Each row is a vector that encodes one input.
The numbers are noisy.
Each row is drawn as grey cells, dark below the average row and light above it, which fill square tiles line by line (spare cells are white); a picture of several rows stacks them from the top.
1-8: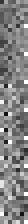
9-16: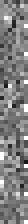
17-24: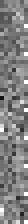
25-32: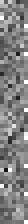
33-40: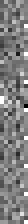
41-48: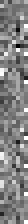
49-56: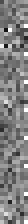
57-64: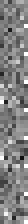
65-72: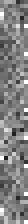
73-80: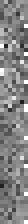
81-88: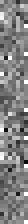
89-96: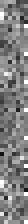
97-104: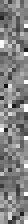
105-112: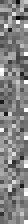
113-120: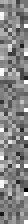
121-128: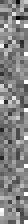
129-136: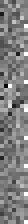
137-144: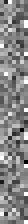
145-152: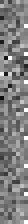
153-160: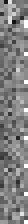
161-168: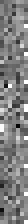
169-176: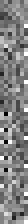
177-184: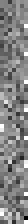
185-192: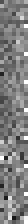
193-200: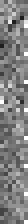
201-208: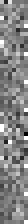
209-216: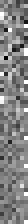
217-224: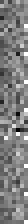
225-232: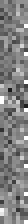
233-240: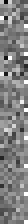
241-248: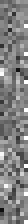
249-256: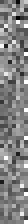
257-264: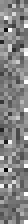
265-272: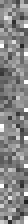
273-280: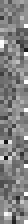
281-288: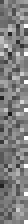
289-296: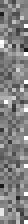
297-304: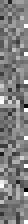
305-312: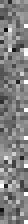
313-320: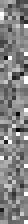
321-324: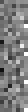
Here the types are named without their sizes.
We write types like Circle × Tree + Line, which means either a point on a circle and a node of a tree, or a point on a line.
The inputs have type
Bool × (Circle + Unit) × Tree + List(Line × Line).
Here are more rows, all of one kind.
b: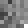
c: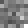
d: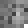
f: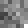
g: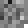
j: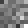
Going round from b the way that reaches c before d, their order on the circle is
b, f, c, j, d, g.
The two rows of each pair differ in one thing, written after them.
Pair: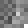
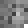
the place on the circle
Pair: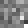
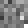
the true/false value
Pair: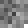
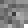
the place on the circle
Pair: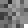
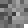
the true/false value
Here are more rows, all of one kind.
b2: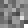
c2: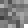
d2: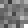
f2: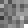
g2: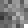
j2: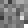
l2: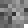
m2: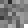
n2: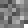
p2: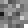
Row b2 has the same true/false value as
l2 and n2.
